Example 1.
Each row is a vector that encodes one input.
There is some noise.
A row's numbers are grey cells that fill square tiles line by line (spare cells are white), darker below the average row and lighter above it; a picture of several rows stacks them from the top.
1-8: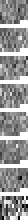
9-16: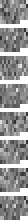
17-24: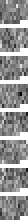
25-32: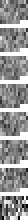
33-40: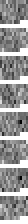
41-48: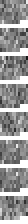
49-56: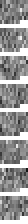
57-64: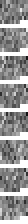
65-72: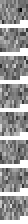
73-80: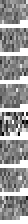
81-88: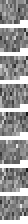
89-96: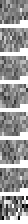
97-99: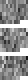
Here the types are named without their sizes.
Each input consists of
either a fixed value, or four true/false values.
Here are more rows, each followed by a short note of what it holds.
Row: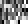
a fixed value
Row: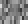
four true/false values
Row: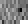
four true/false values
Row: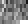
four true/false values
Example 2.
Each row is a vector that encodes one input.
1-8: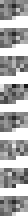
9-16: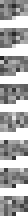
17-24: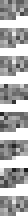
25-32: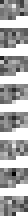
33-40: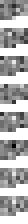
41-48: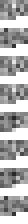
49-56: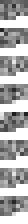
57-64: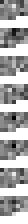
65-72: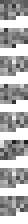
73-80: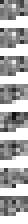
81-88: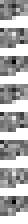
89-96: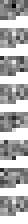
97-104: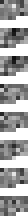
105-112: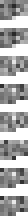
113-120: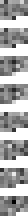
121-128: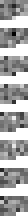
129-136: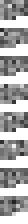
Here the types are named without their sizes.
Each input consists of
a node of a tree.
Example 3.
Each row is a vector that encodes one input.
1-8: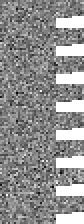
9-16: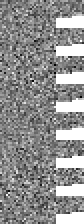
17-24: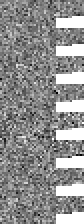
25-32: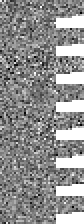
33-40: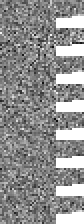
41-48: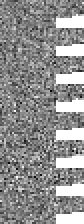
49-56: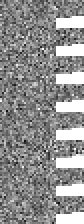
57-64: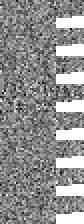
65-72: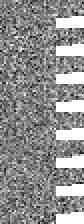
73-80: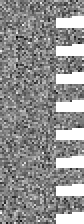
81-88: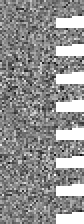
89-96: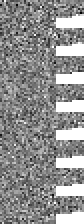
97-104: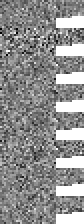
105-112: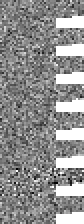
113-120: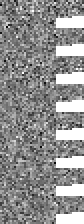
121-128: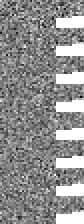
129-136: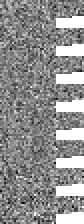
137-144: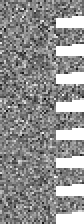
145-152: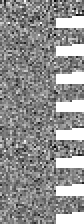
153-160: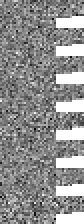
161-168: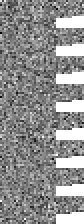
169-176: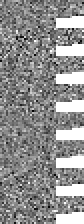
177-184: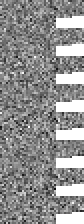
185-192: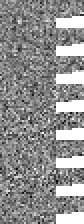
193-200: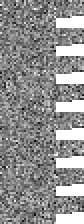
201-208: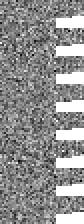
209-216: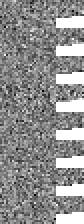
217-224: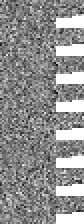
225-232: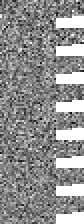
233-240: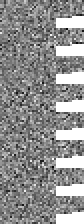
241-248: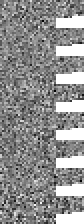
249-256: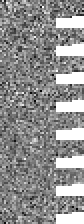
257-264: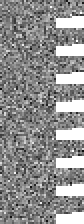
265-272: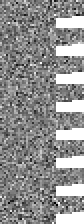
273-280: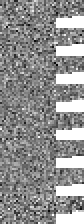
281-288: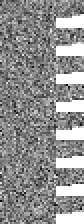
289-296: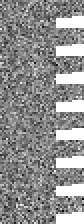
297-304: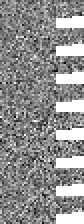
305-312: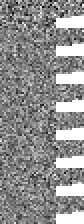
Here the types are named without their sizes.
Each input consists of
five true/false values.
